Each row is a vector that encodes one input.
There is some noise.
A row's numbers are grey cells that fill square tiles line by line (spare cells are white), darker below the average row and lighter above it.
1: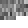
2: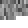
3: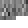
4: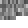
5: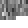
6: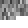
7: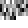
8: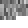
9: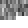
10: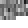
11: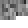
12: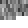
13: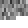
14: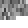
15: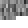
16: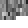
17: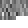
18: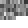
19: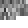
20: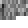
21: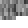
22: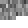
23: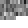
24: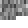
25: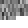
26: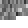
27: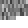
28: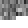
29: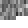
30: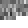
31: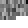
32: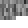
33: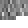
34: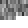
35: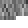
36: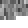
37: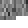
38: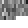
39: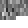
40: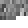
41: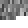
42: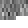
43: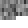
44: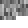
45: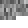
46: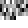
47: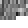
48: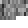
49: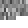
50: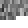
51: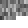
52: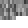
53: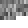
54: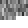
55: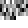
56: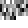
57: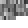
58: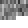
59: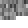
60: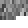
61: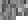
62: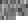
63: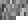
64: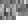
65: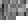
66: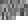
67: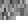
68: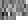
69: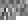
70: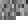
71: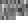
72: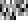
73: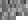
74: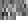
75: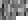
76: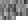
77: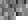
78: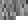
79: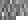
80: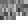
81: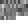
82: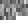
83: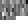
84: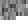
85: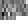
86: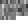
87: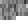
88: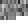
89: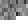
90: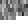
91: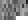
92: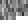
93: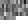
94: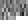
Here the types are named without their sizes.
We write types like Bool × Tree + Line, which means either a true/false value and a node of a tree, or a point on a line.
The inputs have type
List(Bool × Line).
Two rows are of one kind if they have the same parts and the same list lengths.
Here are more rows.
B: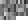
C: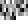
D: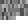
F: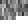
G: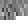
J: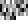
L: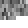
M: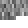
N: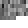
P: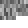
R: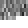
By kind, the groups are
B, G, M, N
C, J
D, F, L, P, R

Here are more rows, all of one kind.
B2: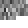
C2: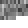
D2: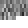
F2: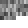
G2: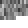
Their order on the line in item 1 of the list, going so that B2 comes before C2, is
F2, B2, G2, C2, D2.
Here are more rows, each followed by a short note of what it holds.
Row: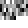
the empty list
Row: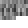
a list of two items
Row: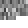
a list of one item
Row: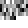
the empty list
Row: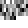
the empty list
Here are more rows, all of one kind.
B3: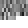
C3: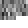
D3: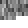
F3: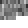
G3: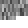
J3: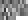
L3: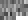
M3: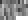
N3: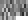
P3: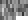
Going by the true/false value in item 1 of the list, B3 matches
C3, G3, J3 and N3.
